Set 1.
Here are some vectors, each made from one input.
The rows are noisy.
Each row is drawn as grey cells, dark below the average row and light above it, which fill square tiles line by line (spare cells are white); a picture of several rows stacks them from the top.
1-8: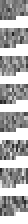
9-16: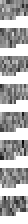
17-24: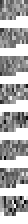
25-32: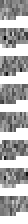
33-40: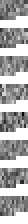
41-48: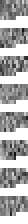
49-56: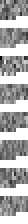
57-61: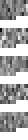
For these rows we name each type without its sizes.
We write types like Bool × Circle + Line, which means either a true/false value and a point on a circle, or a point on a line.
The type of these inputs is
Bool × Label.
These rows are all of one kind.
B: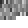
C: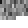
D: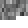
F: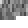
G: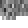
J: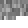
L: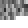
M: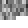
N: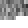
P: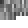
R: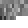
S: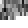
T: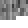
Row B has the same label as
L, P and R.
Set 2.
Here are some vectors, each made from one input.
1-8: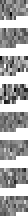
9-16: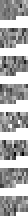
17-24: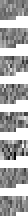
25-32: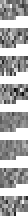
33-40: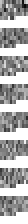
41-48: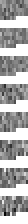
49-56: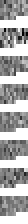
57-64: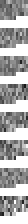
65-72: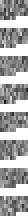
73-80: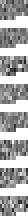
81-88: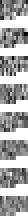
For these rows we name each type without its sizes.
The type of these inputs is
Bool × Label + Unit.
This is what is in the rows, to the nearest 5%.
About 5% of them hold a fixed value. The rest hold a label and a true/false value.
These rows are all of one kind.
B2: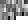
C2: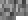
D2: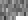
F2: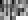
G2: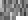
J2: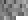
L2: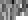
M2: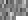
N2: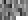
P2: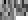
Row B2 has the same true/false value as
C2, G2, L2 and P2.
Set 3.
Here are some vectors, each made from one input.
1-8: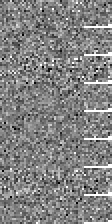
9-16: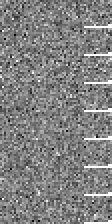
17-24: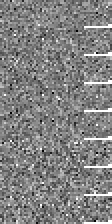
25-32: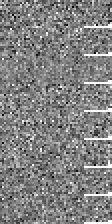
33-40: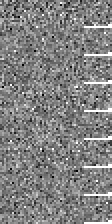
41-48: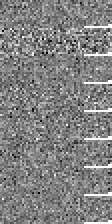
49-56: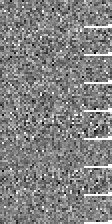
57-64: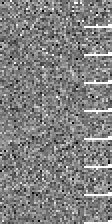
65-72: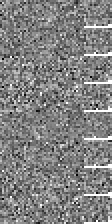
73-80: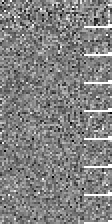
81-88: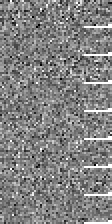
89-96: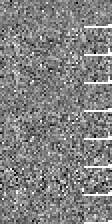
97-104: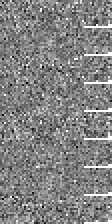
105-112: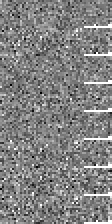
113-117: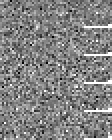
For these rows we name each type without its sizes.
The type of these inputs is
(Bool × Bool × Bool + Unit) × Tree.
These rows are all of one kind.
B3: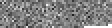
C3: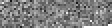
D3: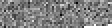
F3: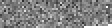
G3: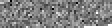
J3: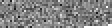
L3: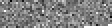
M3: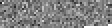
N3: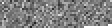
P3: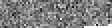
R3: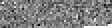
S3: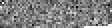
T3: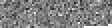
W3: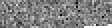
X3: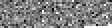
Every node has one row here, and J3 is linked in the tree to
F3.
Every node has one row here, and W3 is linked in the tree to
P3.
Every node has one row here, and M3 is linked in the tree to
N3.
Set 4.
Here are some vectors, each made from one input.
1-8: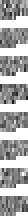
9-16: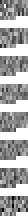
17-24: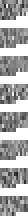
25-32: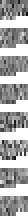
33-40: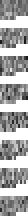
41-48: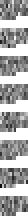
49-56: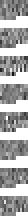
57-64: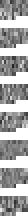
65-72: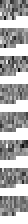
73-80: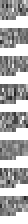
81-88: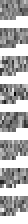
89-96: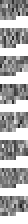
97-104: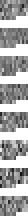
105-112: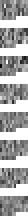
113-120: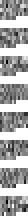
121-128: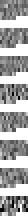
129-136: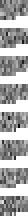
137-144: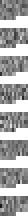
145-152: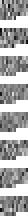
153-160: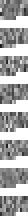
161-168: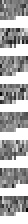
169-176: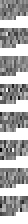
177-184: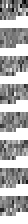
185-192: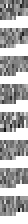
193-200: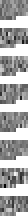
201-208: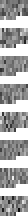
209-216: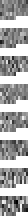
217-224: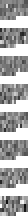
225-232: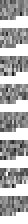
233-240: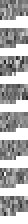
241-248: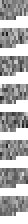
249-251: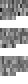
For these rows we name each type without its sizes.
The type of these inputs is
Bool × Line.
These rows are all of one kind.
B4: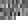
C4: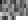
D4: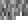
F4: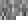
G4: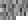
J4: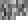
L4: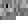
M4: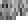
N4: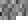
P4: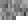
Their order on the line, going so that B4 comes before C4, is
J4, B4, D4, F4, C4, N4, M4, P4, G4, L4.
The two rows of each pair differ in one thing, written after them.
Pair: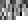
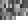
the place on the line
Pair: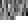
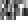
the true/false value
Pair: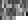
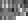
the place on the line
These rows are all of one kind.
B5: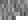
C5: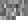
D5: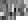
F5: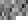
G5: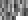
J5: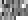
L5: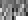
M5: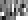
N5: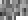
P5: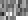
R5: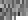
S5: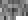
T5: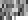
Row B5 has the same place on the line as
D5, G5 and M5.
